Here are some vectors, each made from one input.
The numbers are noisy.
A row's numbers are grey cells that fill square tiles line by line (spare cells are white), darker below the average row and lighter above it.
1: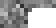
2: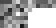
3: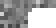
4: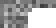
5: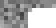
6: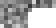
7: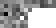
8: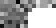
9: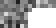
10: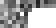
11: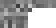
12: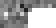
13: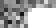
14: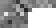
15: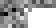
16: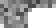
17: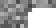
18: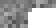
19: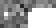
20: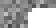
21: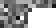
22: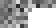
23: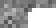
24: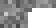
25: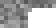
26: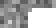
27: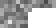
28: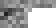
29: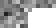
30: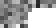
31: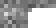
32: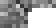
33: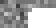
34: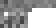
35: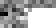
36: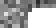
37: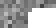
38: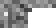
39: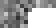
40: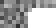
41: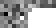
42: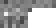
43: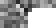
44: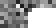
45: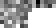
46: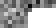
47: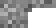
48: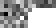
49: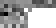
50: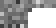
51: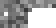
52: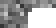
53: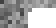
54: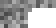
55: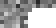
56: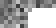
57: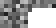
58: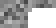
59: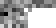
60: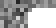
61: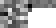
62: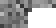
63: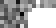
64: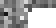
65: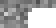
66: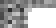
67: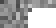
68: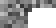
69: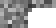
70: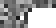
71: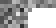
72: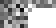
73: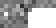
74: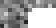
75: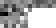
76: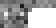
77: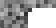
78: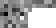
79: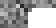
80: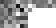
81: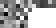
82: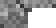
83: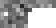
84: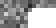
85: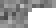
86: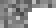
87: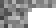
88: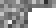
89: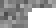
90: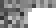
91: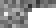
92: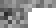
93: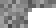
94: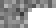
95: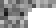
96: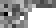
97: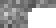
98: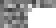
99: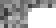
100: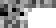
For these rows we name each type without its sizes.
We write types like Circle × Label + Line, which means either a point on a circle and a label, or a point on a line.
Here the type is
(Bool × Bool × Bool × Bool + Line) × Line.
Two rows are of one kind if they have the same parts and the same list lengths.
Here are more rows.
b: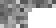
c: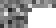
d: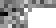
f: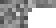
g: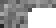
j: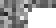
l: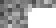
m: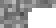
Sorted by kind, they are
b, c, f, g, l, m
d, j

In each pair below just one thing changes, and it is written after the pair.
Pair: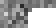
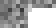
the place on the line
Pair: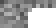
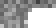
one of the four true/false values
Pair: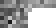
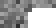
the place on the line
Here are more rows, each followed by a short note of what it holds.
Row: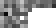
a point on each of two lines
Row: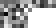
a point on each of two lines
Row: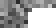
a point on a line and four true/false values
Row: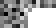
a point on each of two lines
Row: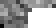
a point on a line and four true/false values
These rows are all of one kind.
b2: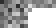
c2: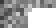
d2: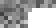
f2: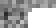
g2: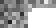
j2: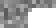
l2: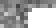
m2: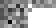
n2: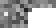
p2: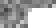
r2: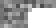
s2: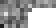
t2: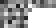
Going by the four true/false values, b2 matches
g2, l2 and s2.
